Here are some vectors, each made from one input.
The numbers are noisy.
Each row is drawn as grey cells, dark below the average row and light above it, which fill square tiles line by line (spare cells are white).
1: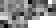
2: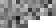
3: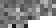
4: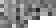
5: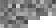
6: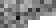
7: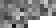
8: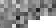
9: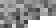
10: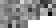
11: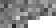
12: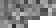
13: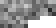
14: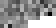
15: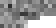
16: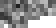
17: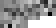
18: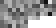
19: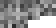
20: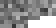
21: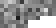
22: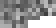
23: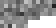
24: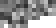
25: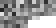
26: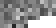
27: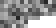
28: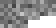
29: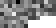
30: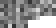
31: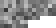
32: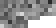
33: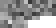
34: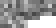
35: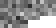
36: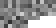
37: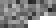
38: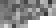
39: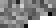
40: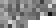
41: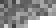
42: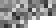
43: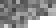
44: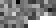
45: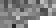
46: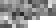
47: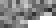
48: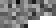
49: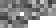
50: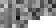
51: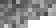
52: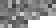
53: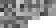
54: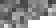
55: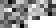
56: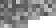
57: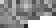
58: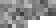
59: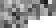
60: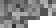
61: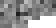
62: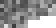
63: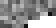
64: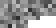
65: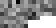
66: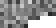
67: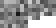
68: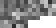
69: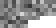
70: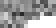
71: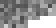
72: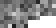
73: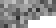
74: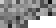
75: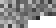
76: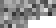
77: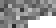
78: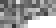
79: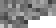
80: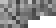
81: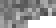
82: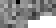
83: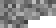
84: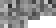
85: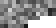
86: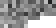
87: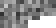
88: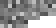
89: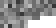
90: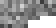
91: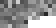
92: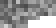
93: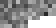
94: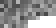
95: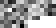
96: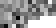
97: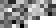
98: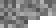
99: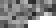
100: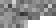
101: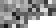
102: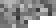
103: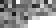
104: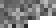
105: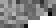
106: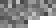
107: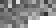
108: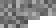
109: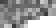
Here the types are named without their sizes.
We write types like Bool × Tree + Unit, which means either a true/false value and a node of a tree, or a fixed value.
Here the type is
List(Line).
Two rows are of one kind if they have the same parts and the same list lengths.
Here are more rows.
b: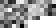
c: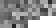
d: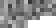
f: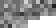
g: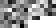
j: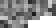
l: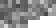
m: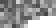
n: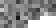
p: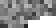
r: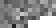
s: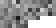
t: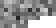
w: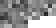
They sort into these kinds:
b, g
c, l, m, r, w
d, f, j, n, p, s, t

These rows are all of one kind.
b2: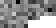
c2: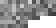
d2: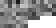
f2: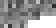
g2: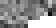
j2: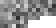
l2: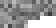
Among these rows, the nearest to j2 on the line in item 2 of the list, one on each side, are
d2 and l2.
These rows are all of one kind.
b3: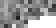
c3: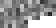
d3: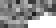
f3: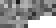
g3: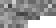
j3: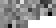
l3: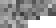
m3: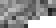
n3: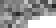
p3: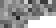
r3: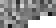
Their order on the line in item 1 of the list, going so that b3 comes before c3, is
j3, b3, p3, c3, n3, g3, l3, r3, f3, d3, m3.
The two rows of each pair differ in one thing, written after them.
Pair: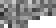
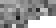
the place on the line in item 1 of the list
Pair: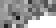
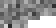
the place on the line in item 1 of the list
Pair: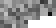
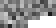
the place on the line in item 1 of the list
